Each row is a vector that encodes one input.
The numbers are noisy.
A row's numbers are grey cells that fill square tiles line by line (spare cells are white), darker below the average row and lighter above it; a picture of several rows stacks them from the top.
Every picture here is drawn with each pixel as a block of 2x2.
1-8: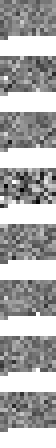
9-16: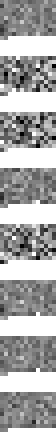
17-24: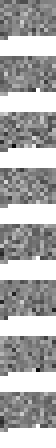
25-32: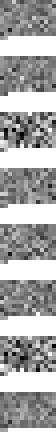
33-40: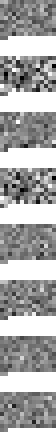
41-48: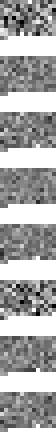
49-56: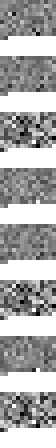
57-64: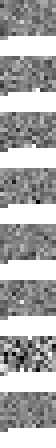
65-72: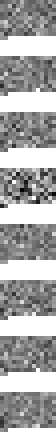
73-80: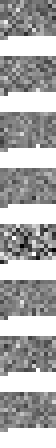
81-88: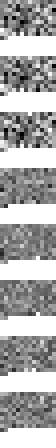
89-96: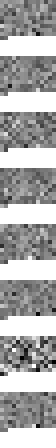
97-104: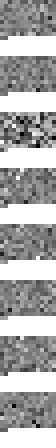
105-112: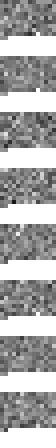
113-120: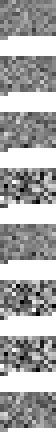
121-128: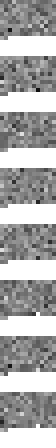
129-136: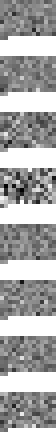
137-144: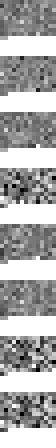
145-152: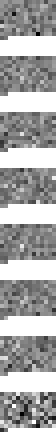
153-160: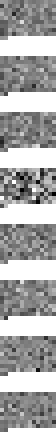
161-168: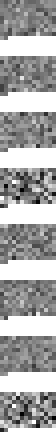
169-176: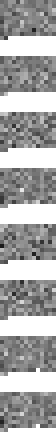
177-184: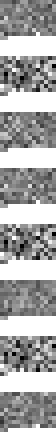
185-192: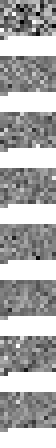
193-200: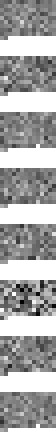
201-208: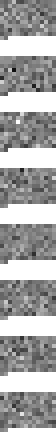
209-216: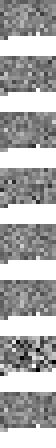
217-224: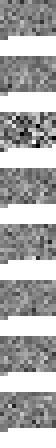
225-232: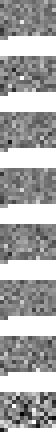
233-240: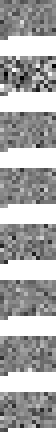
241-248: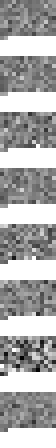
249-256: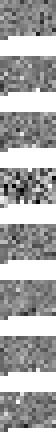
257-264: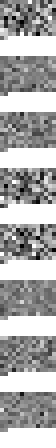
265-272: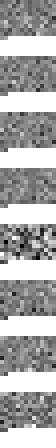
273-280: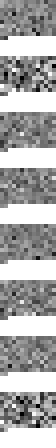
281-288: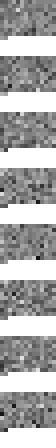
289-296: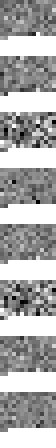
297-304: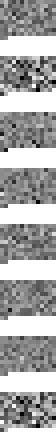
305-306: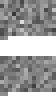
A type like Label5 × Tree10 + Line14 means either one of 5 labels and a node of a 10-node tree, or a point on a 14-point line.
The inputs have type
Line7 + Line8 × (Line8 + Line11).
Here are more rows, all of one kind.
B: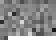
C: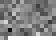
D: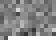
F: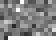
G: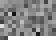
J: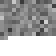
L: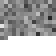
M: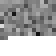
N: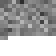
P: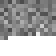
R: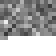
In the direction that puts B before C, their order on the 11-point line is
B, P, N, J, C, R, L, M, D, G, F.
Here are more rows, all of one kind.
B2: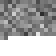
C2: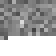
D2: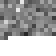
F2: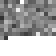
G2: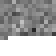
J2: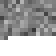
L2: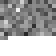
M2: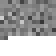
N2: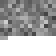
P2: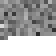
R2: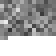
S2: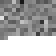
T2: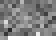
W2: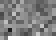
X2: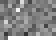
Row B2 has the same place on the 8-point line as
F2, T2, W2 and X2.
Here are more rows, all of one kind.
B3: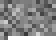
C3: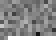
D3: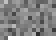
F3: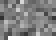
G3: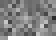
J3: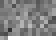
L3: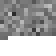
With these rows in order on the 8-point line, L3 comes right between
C3 and J3.
